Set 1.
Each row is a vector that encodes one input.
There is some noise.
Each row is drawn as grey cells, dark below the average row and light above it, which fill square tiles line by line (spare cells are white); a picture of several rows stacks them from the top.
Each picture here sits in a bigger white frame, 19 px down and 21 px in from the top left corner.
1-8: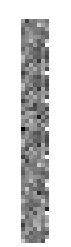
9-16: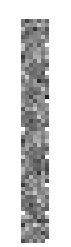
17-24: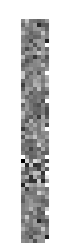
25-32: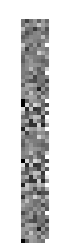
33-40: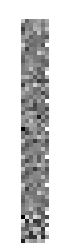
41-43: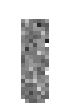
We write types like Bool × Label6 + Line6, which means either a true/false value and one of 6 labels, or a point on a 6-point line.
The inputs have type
Bool × Bool × Bool + Unit.
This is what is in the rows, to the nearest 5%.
About 10% of them hold a fixed value. The rest hold three true/false values.
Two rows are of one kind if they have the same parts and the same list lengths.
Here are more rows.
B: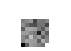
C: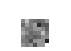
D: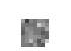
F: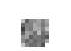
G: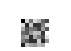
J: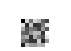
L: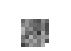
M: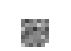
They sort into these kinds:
B, C, D, F, L, M
G, J

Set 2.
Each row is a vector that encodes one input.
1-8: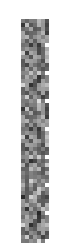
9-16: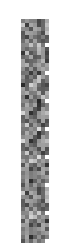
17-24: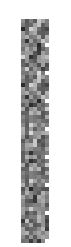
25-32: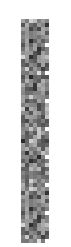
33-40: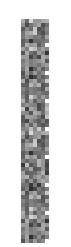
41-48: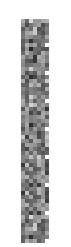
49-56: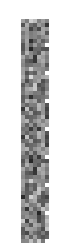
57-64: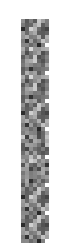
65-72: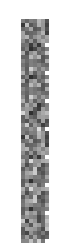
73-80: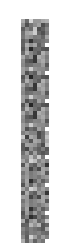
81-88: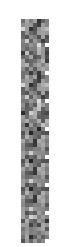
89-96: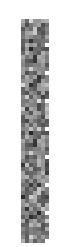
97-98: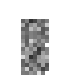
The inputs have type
Bool × Bool × Bool.
